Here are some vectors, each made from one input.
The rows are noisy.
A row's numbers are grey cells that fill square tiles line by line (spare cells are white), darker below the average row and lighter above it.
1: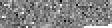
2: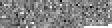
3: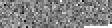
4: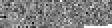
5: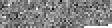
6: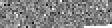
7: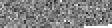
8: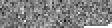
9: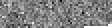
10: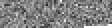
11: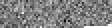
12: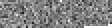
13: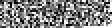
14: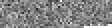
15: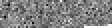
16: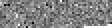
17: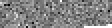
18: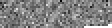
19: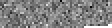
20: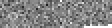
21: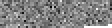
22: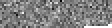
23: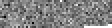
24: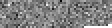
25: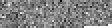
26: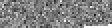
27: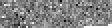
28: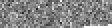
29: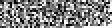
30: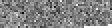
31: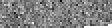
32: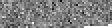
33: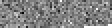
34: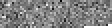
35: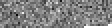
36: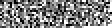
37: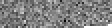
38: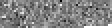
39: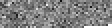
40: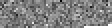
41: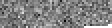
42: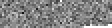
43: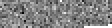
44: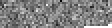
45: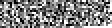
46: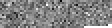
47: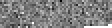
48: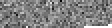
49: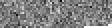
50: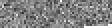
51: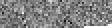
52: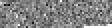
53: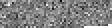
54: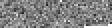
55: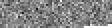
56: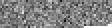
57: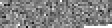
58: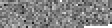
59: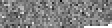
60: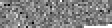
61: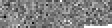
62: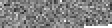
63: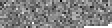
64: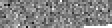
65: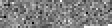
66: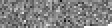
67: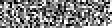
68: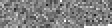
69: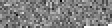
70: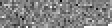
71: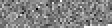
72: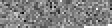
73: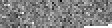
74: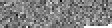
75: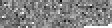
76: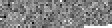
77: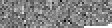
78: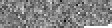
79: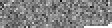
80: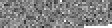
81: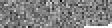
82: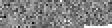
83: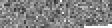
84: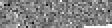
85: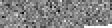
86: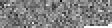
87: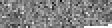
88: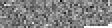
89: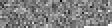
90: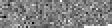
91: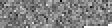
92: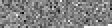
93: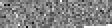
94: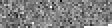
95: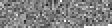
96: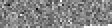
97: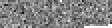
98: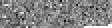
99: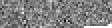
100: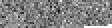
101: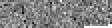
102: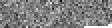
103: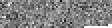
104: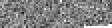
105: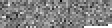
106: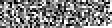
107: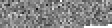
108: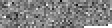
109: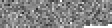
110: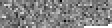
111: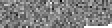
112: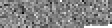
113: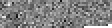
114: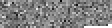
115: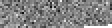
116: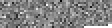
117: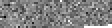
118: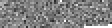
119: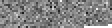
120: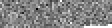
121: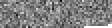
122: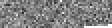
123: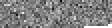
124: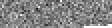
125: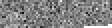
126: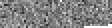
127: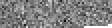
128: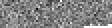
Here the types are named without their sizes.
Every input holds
either a fixed value, or a label and a true/false value.
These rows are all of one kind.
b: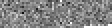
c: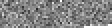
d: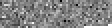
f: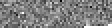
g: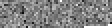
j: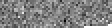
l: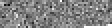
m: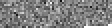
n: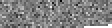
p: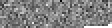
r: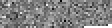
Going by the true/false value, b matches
c, g and l.
